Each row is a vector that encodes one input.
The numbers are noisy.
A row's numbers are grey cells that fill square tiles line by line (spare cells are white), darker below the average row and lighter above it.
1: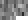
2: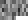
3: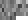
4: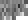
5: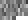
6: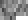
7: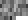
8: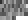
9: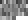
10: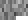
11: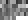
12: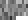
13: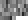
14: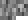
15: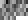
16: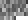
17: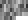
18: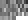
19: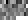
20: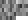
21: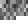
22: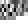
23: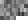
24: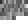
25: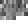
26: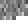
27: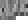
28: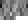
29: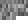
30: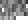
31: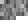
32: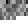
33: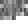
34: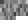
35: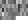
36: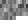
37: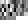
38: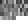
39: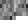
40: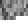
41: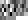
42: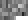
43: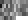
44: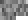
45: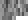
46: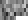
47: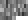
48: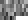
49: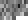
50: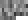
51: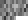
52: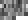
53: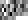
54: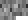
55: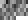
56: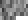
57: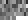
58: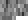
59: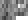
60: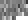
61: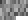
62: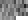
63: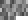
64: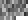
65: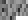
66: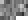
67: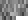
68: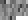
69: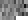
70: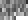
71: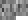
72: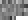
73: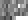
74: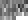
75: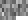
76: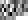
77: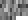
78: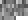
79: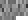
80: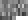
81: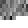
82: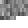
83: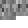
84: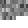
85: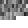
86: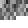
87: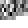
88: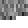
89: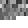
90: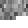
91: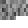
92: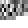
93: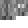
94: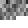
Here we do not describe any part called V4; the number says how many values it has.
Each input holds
a list of up to two items, each one of 5 labels and a value of V4.
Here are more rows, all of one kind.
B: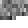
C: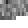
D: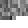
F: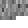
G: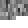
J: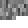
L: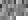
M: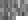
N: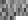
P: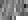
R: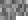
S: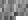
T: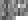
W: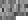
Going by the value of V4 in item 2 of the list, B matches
D, M and T.
